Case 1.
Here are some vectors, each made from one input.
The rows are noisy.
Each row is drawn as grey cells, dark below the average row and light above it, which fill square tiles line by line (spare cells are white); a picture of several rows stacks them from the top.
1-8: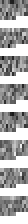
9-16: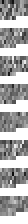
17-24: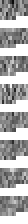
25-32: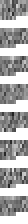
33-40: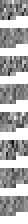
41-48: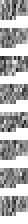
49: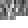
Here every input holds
a node of an 8-node tree.
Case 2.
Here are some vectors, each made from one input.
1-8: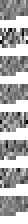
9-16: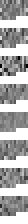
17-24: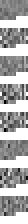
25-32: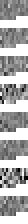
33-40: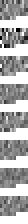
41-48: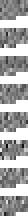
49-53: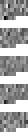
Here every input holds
a node of a 10-node tree.
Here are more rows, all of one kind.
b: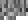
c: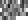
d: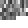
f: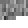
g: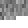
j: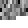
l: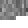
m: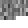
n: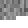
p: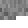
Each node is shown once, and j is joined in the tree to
f.
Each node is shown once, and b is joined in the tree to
f, l, m, n and p.
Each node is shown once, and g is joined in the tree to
n.
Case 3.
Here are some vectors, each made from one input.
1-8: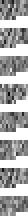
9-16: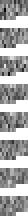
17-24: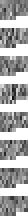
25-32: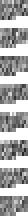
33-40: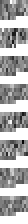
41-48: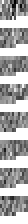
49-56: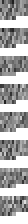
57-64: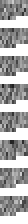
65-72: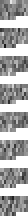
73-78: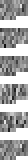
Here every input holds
a node of a 9-node tree.
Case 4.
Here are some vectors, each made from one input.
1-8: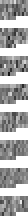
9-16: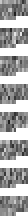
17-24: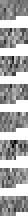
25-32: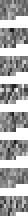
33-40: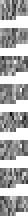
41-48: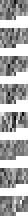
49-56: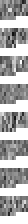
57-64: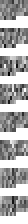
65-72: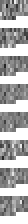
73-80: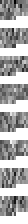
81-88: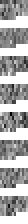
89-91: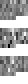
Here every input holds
a node of an 8-node tree.
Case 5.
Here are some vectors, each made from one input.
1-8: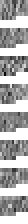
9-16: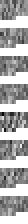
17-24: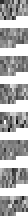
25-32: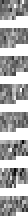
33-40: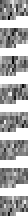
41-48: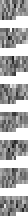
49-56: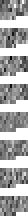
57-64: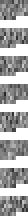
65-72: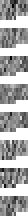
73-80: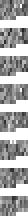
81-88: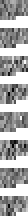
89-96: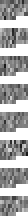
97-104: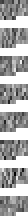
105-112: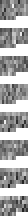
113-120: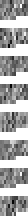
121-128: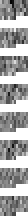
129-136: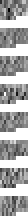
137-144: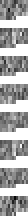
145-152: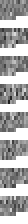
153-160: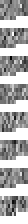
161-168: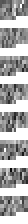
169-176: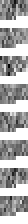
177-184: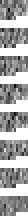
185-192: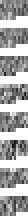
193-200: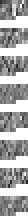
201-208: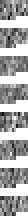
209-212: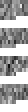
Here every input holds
a node of an 8-node tree.
